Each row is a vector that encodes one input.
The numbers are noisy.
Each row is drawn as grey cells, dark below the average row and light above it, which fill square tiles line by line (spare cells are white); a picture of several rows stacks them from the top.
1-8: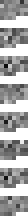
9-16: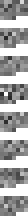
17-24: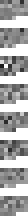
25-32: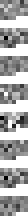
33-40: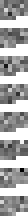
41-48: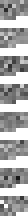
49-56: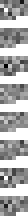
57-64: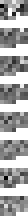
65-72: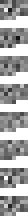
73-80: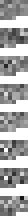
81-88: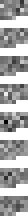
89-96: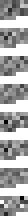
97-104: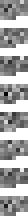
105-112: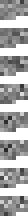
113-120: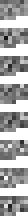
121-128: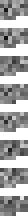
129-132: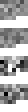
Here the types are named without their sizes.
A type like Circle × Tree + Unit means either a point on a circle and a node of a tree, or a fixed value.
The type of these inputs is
List(Line).
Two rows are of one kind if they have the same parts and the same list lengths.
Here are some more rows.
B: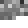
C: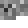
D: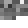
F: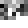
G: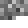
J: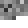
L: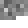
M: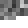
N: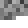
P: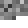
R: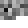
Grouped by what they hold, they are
B
C, D, J, P, R
F
G, L, M, N

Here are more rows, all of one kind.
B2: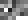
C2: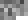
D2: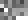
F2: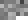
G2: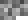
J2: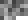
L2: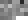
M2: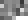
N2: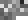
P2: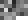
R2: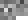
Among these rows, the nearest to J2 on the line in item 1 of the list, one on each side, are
B2 and G2.
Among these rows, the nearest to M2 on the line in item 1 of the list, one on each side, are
L2 and N2.
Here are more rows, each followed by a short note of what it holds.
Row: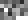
a list of three items
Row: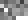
a list of three items
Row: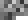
a list of two items
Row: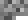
a list of two items
